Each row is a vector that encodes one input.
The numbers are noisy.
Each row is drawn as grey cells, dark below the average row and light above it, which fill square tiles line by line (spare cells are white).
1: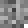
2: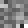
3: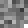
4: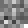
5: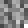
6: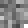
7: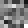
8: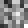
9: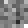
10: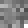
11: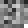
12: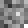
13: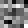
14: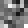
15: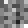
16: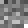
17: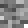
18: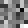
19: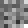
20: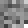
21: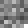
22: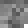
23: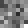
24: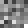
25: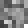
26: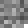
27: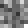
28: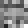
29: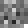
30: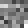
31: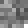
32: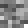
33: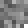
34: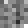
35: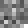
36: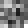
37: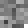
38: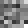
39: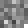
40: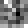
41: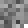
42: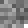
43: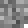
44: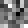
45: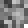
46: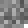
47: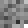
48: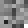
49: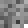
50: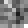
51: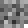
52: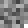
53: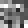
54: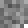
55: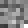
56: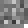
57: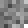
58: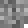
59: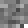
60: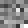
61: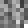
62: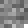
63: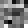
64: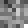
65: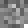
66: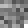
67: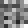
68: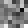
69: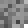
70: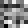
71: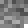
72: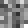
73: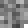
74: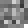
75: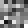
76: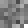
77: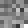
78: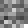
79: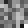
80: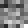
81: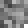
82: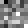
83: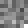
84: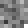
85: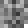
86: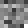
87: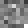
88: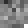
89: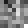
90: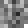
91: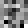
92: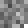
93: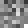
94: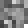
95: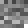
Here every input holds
either a point on a 13-point circle, or a point on a 9-point line.
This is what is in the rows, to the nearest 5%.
About 55% of them hold a point on a 13-point circle. The rest hold a point on a 9-point line.
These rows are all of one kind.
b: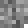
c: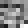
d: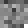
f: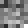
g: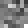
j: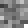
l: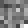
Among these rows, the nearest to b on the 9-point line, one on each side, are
d and j.
